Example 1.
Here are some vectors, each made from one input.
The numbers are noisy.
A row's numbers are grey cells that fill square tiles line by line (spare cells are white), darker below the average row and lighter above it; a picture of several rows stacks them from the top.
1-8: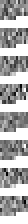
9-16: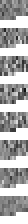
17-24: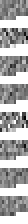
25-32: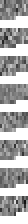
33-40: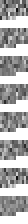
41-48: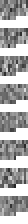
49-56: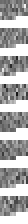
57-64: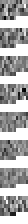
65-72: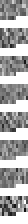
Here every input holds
either one of 6 labels, or a point on a 9-point line.
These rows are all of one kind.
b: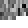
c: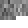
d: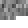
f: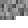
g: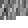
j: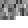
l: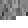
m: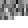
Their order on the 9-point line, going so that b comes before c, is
f, j, d, m, b, l, g, c.
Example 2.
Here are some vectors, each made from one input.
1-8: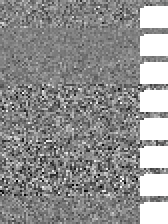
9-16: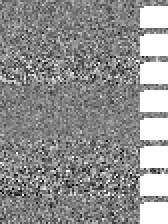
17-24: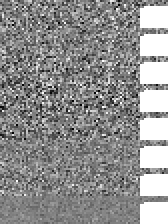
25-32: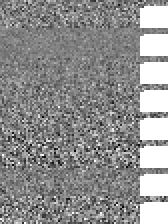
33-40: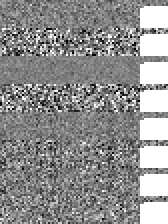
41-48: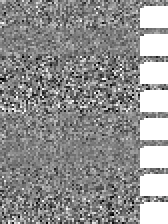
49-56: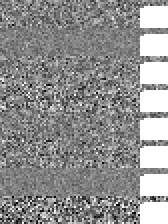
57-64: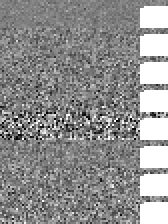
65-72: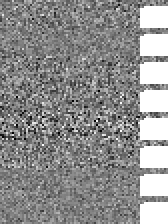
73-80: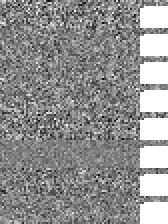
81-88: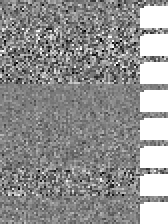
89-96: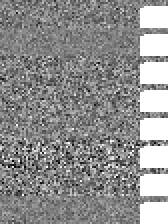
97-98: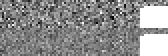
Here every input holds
a list of up to two points on a 12-point line.
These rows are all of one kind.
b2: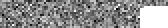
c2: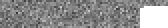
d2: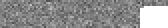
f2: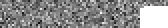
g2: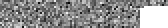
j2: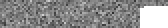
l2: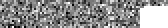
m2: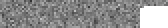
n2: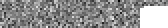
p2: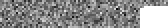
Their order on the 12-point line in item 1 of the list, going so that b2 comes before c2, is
d2, f2, b2, j2, n2, c2, m2, p2, g2, l2.
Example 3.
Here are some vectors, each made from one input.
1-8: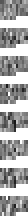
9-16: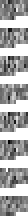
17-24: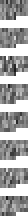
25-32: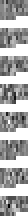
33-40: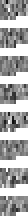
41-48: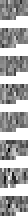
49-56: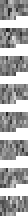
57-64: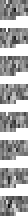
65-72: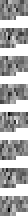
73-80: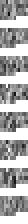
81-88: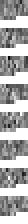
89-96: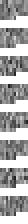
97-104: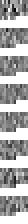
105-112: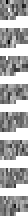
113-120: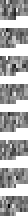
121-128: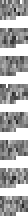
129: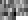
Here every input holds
a true/false value, together with either a fixed value, or a node of a 15-node tree.
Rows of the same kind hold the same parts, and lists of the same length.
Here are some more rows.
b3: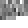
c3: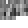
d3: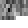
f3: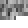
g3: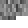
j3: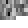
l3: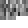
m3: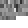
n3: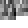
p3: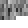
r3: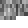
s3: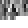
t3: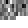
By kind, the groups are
b3, c3, d3, f3, g3, j3, l3, m3, n3, p3, r3
s3, t3

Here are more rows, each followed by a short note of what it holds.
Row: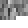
a node of a 15-node tree and a true/false value
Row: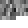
a node of a 15-node tree and a true/false value
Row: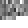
a node of a 15-node tree and a true/false value
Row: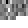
a true/false value
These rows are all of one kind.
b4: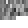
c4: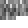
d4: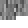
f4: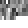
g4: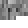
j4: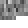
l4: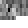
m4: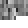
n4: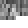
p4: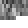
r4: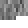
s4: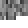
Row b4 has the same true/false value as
c4 and f4.
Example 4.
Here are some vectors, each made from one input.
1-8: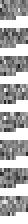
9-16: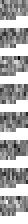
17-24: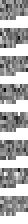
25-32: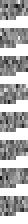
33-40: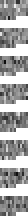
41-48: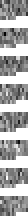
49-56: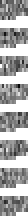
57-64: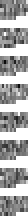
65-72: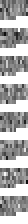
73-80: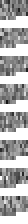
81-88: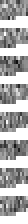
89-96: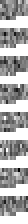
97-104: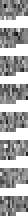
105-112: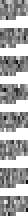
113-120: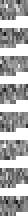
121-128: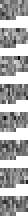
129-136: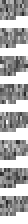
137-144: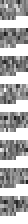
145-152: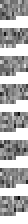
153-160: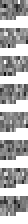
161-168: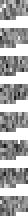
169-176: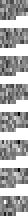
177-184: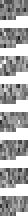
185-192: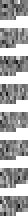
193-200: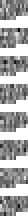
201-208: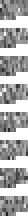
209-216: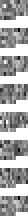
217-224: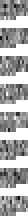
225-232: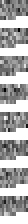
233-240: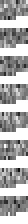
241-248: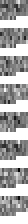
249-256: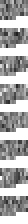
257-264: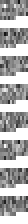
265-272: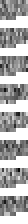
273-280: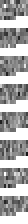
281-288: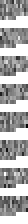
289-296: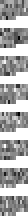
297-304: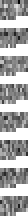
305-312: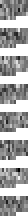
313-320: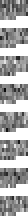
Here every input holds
a point on a 5-point line and five true/false values.
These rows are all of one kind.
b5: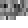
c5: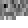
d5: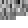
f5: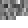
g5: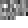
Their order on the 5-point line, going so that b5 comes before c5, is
b5, d5, f5, c5, g5.
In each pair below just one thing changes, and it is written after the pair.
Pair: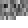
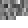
one of the five true/false values
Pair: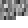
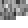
one of the five true/false values
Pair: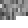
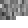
the place on the 5-point line
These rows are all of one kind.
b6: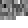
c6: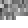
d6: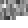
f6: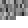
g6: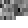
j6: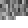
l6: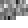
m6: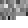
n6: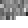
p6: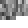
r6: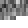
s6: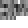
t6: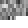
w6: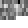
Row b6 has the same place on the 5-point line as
j6, m6, n6 and t6.
